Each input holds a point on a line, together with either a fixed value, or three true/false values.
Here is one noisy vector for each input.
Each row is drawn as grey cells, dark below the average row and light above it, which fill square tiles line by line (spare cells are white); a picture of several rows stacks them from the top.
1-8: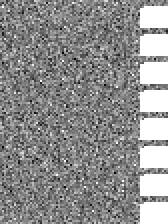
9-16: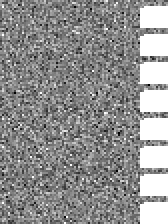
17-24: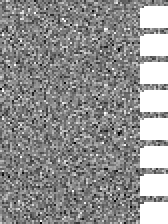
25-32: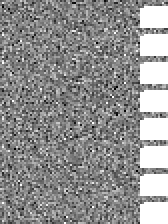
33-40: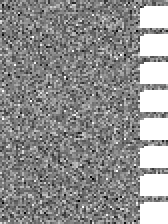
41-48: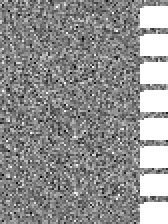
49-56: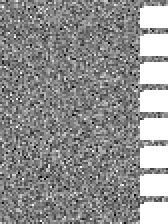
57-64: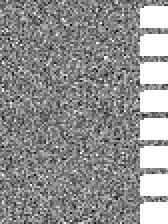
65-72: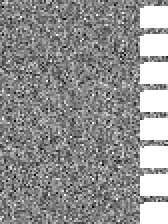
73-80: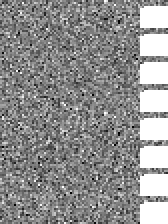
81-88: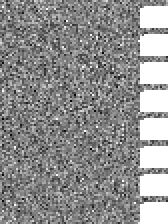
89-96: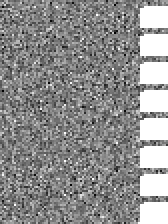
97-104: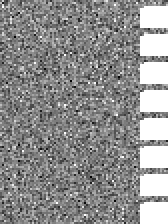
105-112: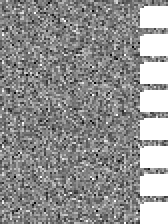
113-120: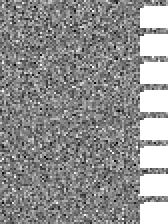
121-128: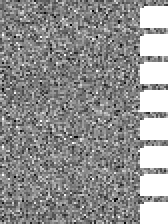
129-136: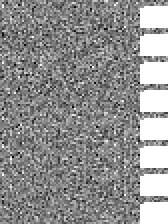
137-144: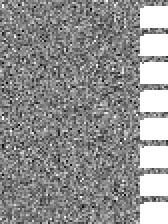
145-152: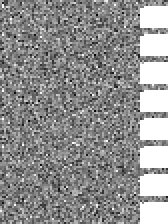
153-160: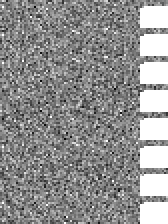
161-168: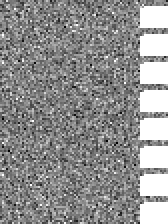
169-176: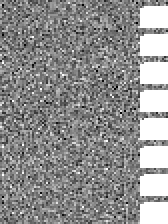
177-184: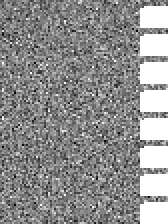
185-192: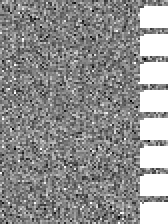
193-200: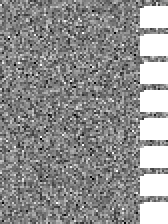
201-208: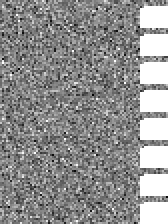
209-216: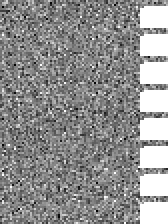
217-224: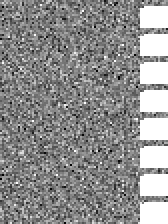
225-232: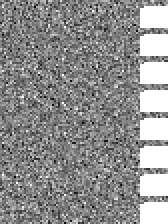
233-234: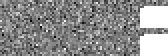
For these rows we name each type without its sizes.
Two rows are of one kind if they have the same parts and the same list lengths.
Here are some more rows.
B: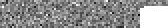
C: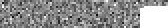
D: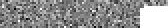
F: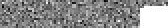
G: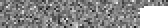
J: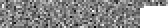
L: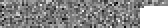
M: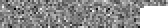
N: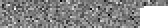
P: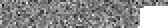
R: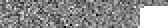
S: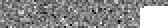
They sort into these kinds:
B, C, D, J, M
F, G, L, N, P, R, S

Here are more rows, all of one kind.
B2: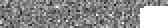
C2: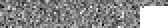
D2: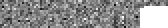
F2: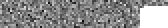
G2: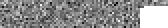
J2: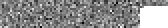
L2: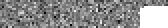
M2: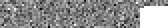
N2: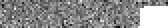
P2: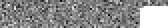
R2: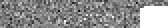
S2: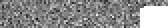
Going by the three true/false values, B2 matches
G2 and M2.
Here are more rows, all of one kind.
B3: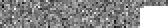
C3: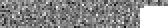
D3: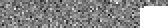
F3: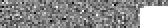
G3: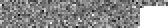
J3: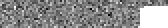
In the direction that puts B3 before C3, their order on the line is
J3, D3, B3, G3, F3, C3.
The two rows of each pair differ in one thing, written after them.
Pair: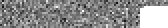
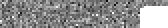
one of the three true/false values
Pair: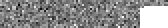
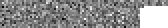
the place on the line
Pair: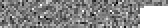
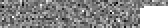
the place on the line
